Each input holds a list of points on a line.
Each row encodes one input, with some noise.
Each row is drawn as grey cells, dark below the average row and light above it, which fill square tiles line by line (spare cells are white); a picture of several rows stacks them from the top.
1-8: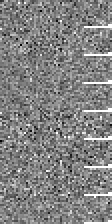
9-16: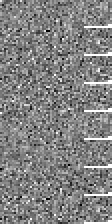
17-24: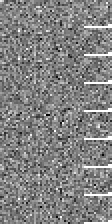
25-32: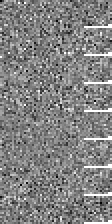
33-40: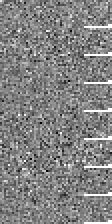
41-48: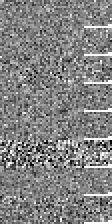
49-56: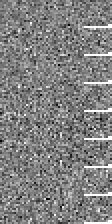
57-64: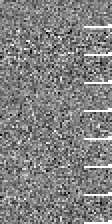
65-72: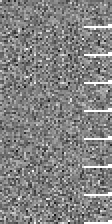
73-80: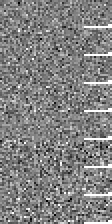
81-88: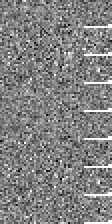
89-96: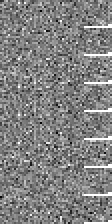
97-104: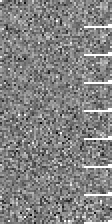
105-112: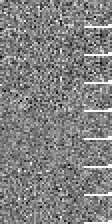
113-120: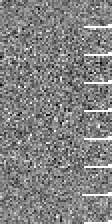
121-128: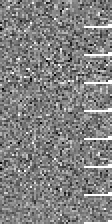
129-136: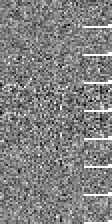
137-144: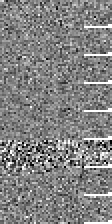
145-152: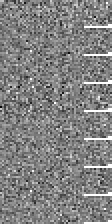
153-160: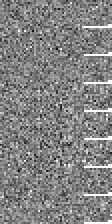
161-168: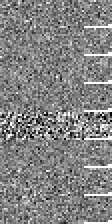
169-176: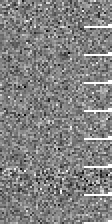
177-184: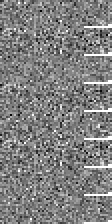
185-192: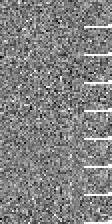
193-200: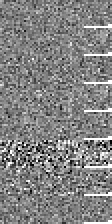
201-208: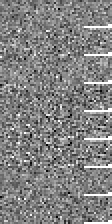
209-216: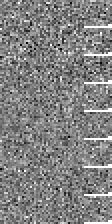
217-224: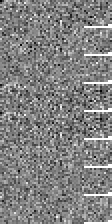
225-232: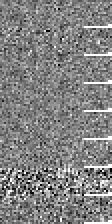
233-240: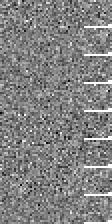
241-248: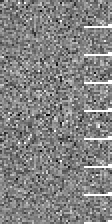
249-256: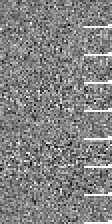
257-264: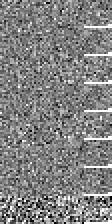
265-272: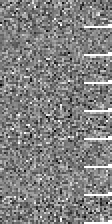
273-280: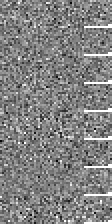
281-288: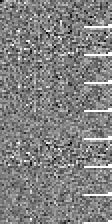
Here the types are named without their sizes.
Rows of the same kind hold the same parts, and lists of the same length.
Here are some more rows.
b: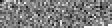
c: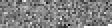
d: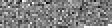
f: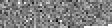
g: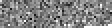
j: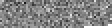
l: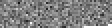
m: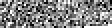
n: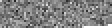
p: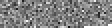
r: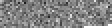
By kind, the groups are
b, f, p
c, d, g, j, l, n, r
m

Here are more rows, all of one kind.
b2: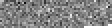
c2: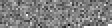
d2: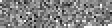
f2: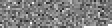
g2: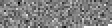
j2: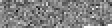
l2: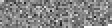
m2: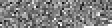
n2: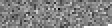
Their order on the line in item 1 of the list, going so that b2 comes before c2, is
d2, l2, b2, j2, n2, c2, g2, f2, m2.
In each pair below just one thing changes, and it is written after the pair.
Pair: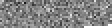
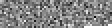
the place on the line in item 1 of the list
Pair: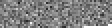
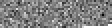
the place on the line in item 2 of the list
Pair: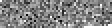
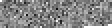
the place on the line in item 1 of the list
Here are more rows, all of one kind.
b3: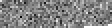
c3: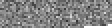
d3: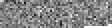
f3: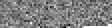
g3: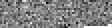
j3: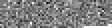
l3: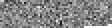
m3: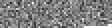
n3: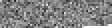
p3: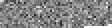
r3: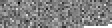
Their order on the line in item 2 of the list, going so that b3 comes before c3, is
n3, m3, b3, r3, f3, j3, p3, d3, c3, l3, g3.
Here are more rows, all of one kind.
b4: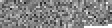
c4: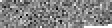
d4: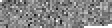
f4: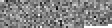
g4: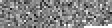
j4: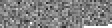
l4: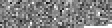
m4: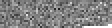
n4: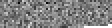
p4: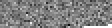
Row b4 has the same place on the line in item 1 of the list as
c4 and f4.
